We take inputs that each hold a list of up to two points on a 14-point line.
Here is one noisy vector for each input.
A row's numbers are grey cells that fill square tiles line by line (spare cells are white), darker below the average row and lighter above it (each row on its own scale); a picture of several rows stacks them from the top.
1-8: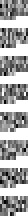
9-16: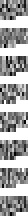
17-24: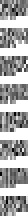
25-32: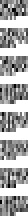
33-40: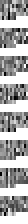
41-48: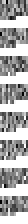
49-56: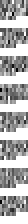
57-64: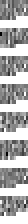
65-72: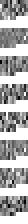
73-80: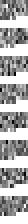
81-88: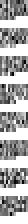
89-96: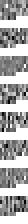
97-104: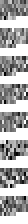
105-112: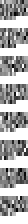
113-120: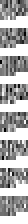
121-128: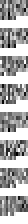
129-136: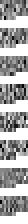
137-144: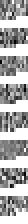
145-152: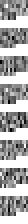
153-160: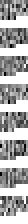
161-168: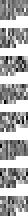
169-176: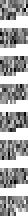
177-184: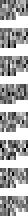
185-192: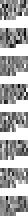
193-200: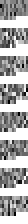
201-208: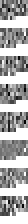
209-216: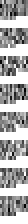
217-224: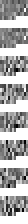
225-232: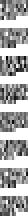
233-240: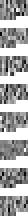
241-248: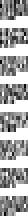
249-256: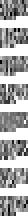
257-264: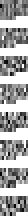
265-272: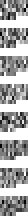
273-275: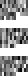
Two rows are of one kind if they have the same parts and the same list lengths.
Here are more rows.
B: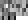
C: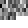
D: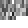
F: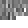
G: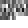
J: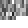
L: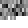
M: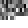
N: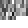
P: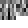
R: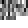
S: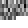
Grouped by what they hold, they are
B, C, F, G, P, R
D, J, N
L, M, S

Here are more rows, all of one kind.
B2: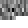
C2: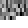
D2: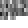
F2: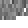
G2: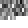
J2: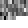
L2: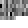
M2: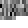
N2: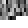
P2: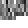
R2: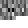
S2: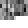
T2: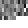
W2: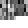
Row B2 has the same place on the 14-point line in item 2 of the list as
L2, M2, P2 and R2.
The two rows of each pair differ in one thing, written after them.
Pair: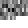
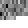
the place on the 14-point line in item 1 of the list
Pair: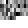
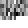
the place on the 14-point line in item 2 of the list
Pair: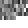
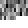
the place on the 14-point line in item 1 of the list
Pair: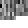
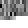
the place on the 14-point line in item 2 of the list
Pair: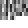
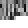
the place on the 14-point line in item 1 of the list
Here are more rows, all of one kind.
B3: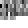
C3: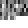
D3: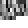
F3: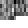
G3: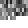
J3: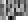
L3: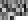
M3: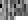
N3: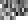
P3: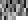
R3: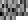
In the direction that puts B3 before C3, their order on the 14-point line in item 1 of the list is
N3, G3, L3, R3, D3, J3, F3, M3, B3, C3, P3.
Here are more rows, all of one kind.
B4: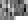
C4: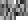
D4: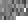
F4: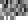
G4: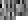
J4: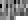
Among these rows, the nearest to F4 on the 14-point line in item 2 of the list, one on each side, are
B4 and G4.
